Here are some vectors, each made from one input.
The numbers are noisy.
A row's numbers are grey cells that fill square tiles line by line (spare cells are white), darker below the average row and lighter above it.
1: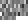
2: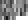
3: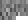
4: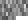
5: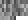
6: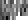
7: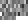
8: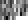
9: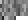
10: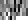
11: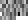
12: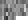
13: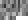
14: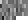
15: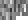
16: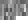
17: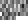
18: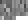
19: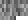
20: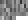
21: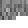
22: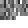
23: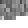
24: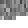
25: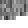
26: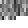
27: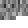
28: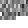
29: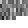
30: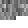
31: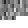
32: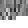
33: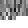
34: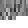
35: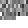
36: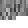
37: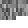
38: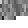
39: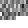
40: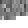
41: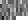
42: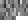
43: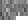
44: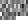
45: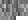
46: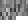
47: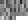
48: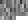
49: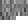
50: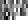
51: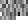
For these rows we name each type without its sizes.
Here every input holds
either a fixed value, or a label and a true/false value.
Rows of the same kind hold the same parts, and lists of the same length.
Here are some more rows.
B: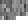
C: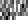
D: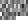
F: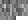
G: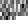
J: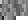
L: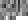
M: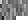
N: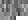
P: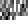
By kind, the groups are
B, F, J, L, M, N
C, D, G, P

